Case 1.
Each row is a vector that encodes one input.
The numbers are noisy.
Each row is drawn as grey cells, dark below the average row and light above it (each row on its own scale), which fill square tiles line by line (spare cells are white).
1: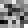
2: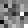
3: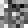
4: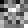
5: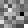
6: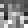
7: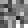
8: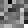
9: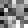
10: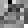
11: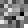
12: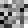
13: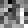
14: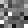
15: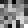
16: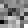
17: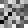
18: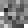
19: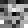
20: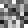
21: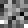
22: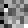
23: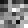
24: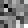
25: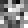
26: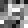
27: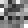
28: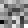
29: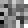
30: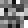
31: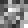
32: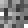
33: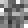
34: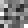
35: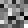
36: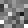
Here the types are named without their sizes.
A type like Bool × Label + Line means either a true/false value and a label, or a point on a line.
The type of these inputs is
Line.
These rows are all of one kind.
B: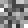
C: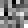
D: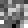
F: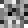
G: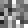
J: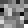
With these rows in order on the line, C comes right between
B and J.
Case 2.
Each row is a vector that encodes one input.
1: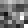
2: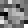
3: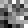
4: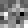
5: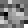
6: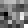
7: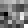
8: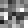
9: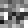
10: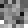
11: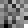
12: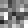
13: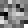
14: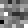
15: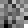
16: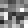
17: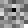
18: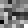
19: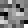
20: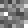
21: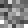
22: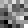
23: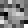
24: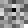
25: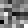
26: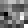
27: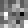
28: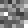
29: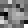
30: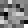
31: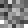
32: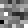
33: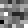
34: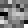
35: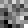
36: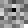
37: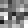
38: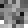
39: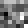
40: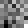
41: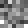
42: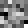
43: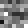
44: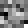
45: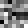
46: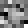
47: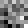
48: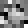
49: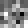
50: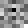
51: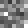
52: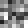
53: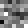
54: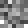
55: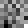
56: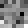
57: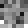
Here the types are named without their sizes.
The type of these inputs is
Circle + Unit.
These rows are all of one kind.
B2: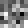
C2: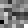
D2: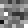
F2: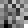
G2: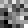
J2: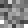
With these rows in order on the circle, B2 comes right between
C2 and J2.
